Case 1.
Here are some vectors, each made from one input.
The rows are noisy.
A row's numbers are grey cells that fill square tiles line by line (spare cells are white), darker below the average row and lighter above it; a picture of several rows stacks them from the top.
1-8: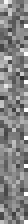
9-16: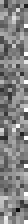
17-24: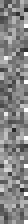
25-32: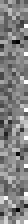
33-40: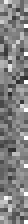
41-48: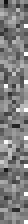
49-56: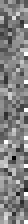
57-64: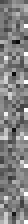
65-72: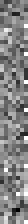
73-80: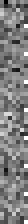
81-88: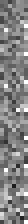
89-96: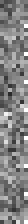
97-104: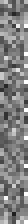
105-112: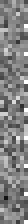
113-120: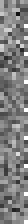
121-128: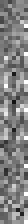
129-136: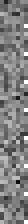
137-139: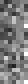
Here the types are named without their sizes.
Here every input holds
a point on a line and a true/false value.
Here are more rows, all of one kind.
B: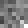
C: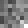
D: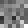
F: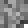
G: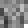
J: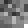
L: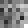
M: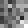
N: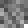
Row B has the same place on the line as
C, D and M.
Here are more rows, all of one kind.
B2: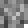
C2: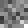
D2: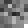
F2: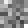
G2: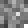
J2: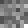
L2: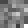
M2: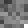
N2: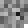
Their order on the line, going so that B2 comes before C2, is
F2, B2, G2, L2, J2, C2, M2, D2, N2.
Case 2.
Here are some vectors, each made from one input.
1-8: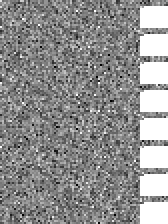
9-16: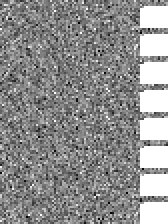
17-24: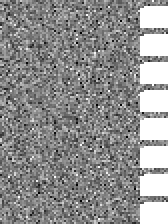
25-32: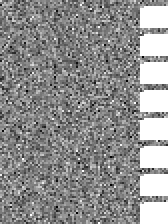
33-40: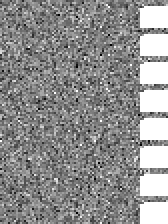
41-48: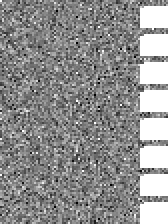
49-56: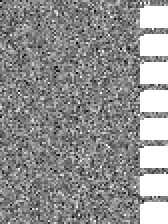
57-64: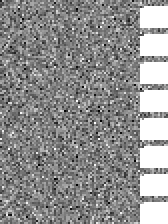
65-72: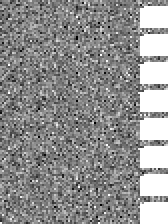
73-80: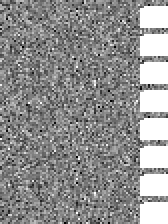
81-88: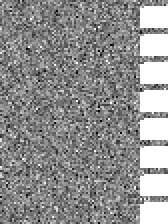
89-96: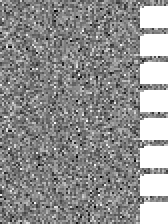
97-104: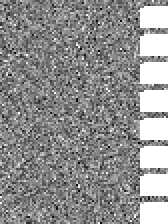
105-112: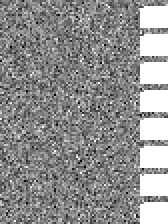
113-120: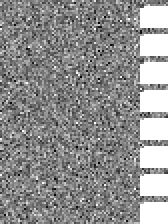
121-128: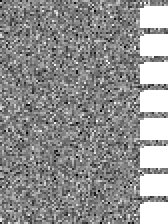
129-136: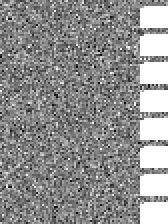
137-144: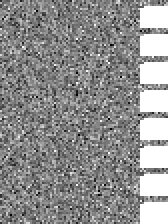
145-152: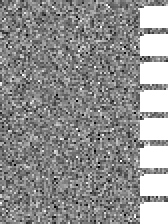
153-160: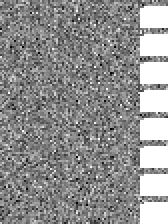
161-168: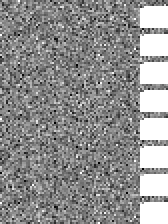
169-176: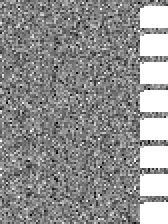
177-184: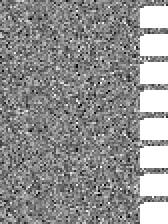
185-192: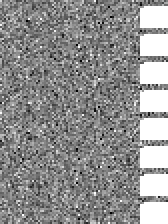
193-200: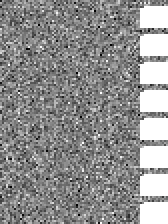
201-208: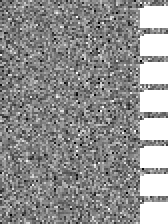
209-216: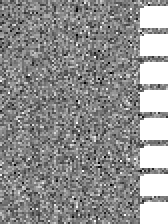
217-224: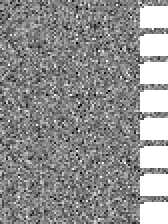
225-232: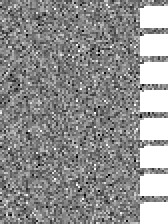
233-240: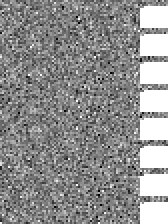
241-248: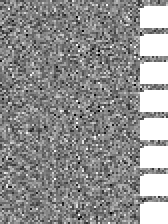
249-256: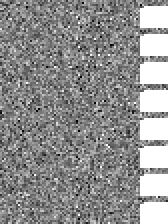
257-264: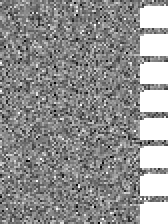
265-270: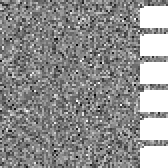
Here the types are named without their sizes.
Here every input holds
a point on each of two circles.
